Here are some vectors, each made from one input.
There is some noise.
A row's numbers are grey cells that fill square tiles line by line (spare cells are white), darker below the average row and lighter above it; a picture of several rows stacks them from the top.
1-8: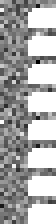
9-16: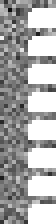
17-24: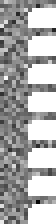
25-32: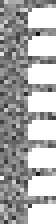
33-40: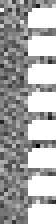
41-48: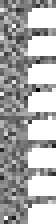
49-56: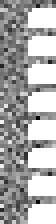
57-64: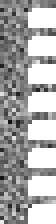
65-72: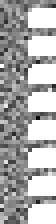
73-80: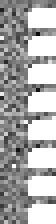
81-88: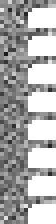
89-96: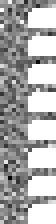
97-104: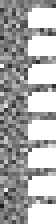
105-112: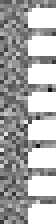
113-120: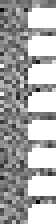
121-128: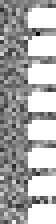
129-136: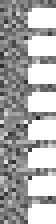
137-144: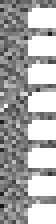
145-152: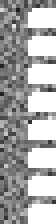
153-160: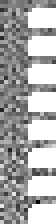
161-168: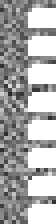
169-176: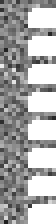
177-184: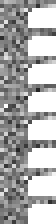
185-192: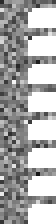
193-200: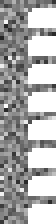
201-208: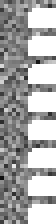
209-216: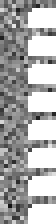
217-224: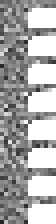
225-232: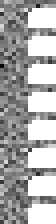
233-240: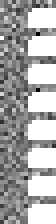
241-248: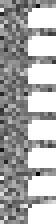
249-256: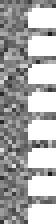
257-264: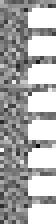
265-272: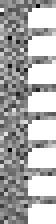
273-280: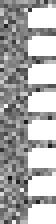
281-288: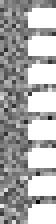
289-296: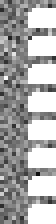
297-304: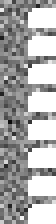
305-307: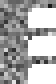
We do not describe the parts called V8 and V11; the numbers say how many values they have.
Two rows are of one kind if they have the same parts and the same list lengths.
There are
2 kinds of row.
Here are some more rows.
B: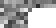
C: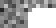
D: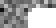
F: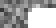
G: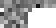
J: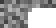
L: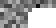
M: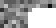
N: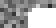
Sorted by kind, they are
B, G, L
C, D, F, J, M, N

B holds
a point on a 15-point circle and a true/false value.
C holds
a value of V8 and a value of V11.
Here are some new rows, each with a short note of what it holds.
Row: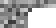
a point on a 15-point circle and a true/false value
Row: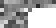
a point on a 15-point circle and a true/false value
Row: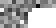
a point on a 15-point circle and a true/false value
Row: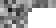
a point on a 15-point circle and a true/false value
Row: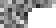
a point on a 15-point circle and a true/false value
